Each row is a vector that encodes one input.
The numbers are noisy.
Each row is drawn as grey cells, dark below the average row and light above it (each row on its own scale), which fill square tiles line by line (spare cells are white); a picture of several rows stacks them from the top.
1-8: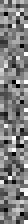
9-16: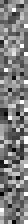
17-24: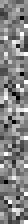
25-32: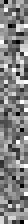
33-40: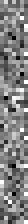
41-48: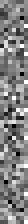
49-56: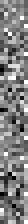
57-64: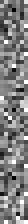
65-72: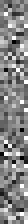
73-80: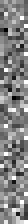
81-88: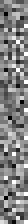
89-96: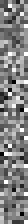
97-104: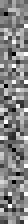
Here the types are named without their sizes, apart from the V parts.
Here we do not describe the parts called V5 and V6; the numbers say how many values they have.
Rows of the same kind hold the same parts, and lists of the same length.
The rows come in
2 kinds.
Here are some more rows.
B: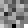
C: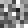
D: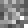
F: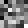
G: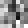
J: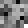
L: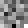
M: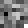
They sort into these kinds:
B, F, J, L, M
C, D, G

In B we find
a point on a line, a value of V5 and a value of V6.
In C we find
four true/false values, a value of V5 and a value of V6.
